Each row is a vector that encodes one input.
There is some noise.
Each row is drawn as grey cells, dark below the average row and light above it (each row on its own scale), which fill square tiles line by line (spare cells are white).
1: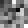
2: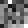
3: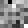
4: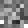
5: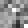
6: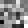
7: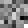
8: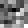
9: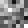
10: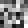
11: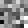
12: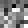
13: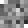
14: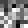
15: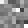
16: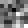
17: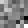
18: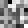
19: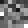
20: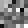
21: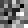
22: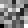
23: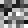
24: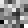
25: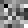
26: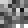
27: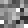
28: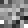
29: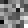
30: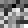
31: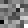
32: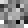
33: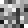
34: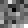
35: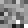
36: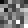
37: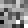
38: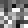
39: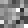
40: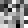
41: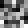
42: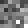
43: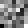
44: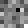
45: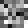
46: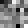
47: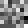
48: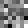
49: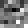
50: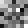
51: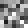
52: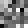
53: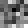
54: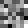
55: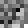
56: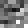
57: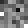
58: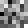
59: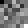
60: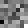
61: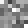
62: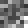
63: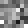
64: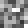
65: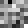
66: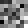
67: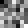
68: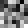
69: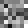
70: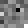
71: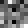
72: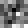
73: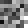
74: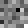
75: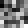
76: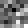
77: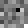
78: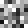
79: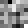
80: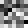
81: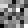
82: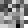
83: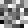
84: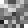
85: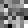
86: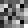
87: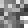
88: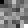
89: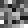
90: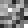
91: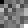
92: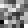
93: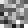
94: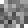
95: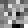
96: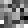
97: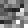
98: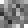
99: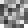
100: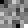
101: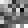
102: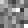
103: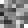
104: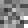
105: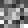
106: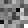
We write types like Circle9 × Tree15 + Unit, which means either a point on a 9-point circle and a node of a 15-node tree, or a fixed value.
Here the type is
Bool × Label5 + Unit.
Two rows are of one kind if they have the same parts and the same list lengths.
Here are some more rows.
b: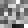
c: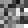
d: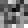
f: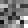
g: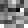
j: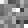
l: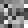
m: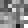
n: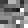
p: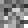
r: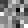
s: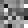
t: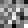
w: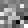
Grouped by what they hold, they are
b, c, d, f, g, j, m, n, p, r, t, w
l, s

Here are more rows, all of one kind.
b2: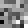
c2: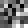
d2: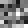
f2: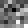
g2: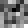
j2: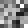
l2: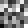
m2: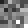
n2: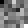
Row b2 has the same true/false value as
j2 and l2.
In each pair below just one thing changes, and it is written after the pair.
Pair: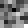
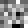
the true/false value
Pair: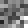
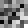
the label
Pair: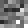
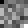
the label
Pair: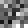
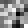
the true/false value
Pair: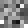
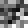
the true/false value
